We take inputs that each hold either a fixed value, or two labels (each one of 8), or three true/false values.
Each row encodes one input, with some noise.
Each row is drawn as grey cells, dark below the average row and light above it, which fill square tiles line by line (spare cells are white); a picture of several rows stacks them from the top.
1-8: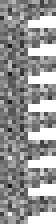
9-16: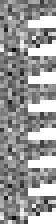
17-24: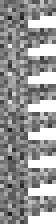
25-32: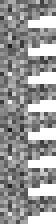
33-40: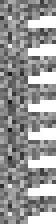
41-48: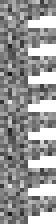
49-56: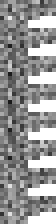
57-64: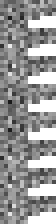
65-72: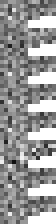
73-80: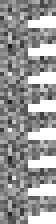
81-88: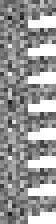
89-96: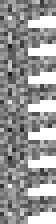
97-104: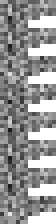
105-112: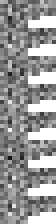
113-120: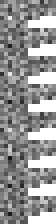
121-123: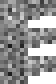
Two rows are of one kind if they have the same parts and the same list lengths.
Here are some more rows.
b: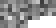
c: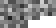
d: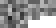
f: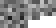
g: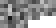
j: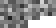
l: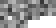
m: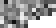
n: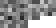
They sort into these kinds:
b, l
c, d, f, g, j, n
m

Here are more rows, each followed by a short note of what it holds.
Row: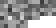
two labels (each one of 8)
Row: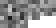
three true/false values
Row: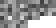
two labels (each one of 8)
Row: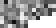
a fixed value
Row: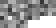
two labels (each one of 8)
